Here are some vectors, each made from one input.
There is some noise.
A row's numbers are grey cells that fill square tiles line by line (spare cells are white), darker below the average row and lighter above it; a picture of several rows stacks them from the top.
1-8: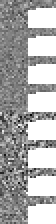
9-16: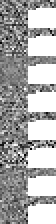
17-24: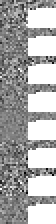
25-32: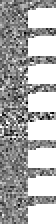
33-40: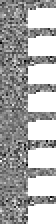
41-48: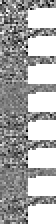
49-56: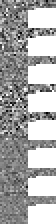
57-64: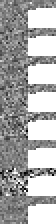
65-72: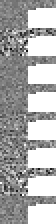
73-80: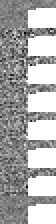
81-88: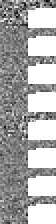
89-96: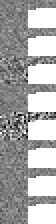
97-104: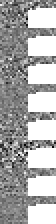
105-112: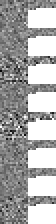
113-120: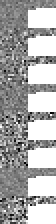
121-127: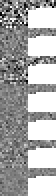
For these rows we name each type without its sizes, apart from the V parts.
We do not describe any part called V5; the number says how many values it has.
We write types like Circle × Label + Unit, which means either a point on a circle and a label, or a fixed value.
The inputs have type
Line × Tree + V5.
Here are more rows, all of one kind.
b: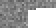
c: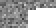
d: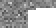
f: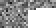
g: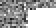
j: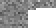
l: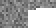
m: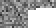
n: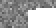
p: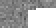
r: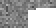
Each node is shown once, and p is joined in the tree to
d.
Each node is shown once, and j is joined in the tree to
d.
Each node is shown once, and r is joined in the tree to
c and l.
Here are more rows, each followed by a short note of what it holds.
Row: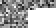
a value of V5
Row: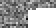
a point on a line and a node of a tree
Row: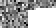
a value of V5
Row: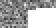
a point on a line and a node of a tree
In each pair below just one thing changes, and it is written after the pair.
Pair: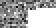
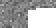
the node of the tree
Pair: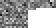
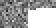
the node of the tree
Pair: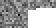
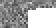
the node of the tree
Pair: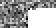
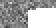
the place on the line
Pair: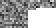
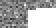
the place on the line
